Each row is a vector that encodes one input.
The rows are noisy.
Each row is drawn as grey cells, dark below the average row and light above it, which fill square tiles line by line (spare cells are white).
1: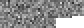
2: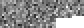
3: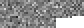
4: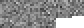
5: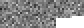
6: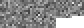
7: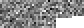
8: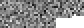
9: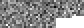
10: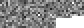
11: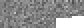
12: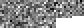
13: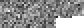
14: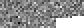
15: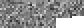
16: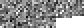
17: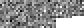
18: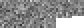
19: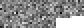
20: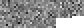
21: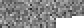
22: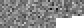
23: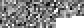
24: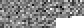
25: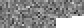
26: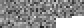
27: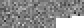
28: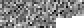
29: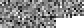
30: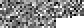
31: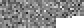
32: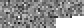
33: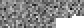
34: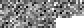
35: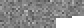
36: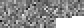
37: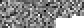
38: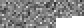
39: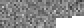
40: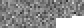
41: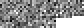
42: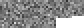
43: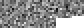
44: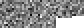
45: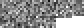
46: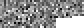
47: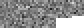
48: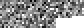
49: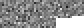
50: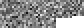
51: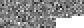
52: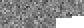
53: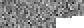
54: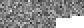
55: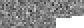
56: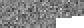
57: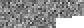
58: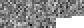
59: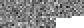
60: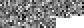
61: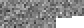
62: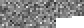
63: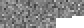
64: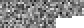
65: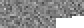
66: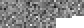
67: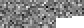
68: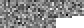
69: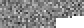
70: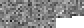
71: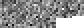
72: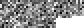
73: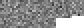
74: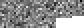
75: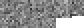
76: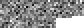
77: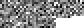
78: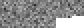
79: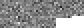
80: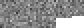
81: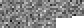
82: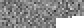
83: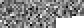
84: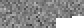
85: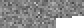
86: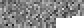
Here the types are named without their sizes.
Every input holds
a point on a line.
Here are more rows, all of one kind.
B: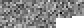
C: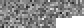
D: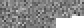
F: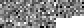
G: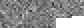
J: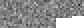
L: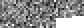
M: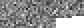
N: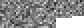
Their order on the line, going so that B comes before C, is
B, C, J, F, G, M, D, L, N.
